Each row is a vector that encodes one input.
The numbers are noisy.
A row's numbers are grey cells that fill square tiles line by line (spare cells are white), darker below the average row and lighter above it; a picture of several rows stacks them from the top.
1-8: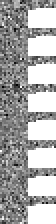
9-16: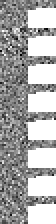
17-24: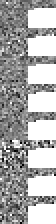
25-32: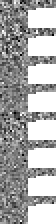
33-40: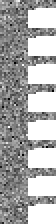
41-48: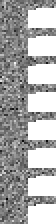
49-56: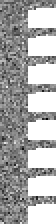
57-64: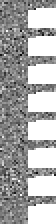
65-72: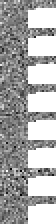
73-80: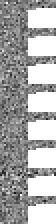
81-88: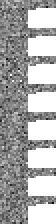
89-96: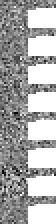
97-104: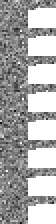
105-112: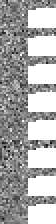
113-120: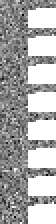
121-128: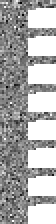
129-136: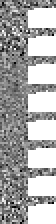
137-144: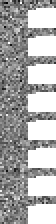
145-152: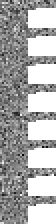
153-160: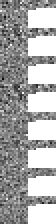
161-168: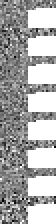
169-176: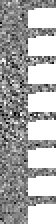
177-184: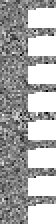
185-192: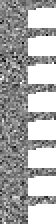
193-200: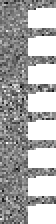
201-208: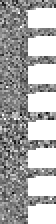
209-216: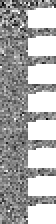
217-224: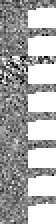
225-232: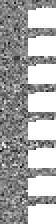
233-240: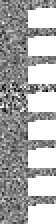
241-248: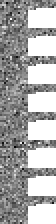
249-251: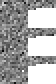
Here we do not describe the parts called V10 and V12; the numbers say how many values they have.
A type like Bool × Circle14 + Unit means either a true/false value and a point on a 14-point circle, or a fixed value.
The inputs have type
Circle6 × (Circle9 + Unit) × V10 × V12.
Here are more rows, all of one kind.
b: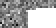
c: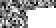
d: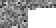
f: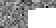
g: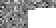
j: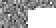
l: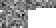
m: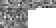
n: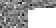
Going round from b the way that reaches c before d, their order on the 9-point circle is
b, m, c, j, d, f, n, g, l.
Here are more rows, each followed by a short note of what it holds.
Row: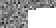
a point on a 6-point circle, a value of V10 and a value of V12
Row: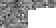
a point on a 6-point circle, a value of V10 and a value of V12
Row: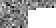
a point on a 6-point circle, a value of V10 and a value of V12
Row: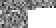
a point on a 6-point circle, a point on a 9-point circle, a value of V10 and a value of V12
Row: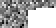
a point on a 6-point circle, a value of V10 and a value of V12
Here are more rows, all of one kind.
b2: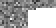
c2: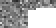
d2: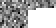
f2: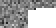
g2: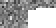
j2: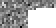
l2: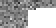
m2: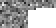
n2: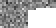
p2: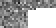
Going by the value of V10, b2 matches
f2, l2 and p2.
